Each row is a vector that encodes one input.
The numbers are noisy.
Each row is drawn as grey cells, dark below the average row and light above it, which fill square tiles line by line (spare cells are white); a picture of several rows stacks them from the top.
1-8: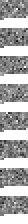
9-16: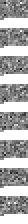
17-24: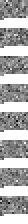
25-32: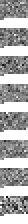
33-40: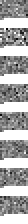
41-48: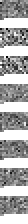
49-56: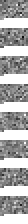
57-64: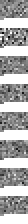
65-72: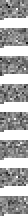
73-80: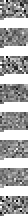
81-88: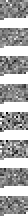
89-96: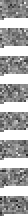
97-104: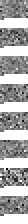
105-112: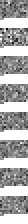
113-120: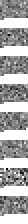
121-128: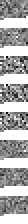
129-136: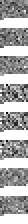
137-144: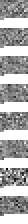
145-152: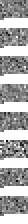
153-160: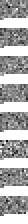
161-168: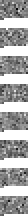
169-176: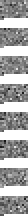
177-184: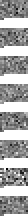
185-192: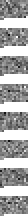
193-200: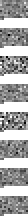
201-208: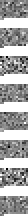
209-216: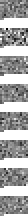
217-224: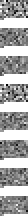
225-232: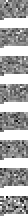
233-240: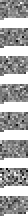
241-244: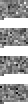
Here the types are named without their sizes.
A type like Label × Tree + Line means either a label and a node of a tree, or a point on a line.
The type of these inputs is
Label × (Tree × Tree × (Tree + Unit) + Unit).
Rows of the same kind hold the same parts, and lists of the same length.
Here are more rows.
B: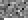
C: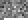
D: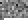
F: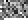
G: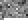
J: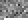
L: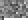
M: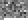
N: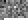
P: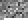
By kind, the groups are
B, C, D, G, L, N
F
J, M, P

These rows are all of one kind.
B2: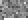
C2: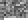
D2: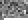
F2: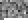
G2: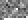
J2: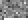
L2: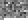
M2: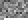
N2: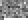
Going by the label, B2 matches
J2 and N2.
